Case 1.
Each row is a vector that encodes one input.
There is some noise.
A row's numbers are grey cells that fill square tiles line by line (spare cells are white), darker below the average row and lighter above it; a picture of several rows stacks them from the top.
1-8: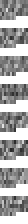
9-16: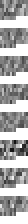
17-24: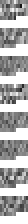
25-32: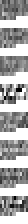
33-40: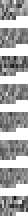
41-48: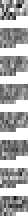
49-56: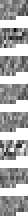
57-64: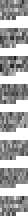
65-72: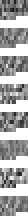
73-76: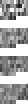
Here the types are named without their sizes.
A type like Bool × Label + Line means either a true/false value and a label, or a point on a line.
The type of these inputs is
Circle.
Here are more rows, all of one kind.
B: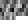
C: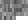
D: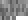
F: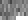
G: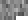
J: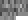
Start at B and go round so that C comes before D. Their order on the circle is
B, G, C, J, F, D.
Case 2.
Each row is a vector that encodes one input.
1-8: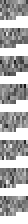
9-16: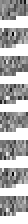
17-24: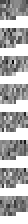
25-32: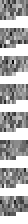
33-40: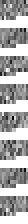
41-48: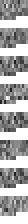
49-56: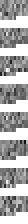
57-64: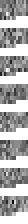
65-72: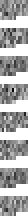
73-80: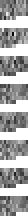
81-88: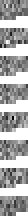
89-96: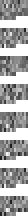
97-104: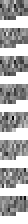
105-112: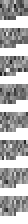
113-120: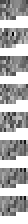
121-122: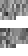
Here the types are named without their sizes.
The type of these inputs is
Line.
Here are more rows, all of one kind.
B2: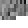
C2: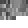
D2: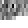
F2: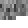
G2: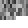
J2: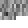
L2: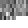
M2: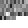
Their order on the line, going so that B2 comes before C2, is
G2, L2, M2, F2, B2, C2, J2, D2.
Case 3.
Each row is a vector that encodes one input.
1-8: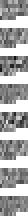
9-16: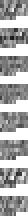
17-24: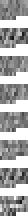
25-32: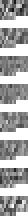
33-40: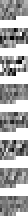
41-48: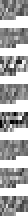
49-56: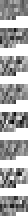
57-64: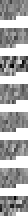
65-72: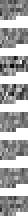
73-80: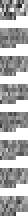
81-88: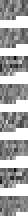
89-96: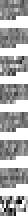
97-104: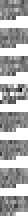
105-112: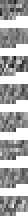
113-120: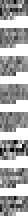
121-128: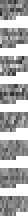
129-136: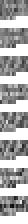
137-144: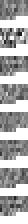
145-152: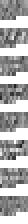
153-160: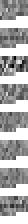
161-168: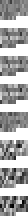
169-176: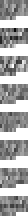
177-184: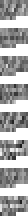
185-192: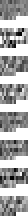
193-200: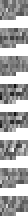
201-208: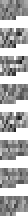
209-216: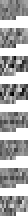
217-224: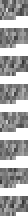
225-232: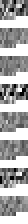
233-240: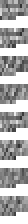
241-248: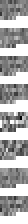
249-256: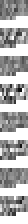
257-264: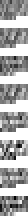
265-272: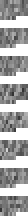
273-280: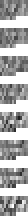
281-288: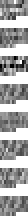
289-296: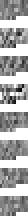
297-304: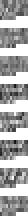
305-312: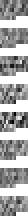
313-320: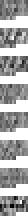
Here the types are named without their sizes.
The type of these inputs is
Line.
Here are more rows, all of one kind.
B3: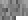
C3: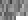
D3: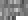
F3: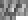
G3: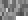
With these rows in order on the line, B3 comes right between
C3 and D3.
